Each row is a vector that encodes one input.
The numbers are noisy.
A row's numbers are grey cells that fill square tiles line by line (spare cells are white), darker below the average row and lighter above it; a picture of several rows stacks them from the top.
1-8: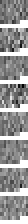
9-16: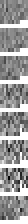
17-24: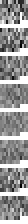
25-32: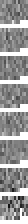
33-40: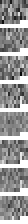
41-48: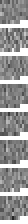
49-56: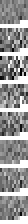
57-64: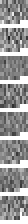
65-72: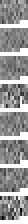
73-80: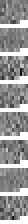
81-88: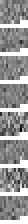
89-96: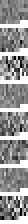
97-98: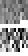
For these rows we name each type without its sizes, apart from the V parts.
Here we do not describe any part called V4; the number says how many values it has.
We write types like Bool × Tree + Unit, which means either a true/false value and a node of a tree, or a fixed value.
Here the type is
List(Bool × V4).
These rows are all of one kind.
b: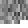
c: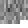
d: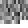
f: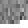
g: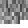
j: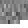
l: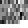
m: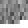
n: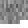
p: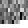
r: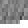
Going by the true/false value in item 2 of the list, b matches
d, j and p.
